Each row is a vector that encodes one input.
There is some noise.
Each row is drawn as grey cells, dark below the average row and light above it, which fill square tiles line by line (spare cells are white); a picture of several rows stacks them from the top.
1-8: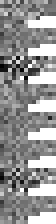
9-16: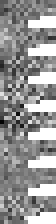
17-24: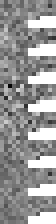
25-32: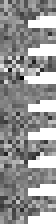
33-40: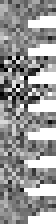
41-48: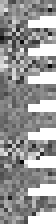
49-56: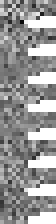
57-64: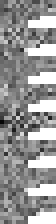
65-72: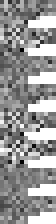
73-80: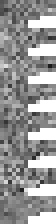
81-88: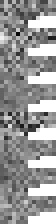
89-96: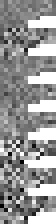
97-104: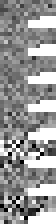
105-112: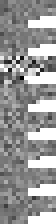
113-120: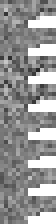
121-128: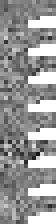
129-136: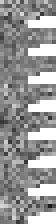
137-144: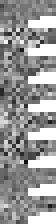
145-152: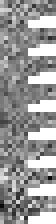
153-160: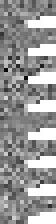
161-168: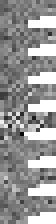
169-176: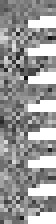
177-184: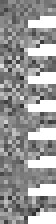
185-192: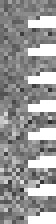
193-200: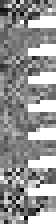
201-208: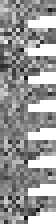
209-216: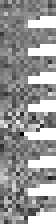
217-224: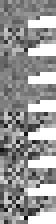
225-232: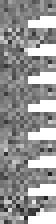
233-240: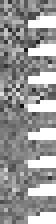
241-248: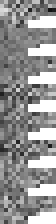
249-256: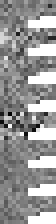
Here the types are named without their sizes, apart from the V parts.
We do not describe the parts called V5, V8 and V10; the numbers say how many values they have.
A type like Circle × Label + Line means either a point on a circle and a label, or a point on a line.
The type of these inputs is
(Bool × V10 + V5) × V8 + List(Line).
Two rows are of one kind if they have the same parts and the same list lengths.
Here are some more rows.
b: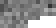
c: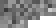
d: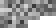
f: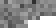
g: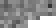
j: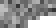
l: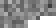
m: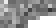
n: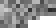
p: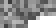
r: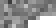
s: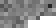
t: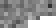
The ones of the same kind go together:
b, c, g, l, s, t
d, r
f
j, n, p
m

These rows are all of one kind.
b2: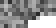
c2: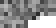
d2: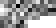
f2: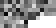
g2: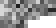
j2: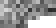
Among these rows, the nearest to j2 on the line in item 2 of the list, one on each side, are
c2 and f2.
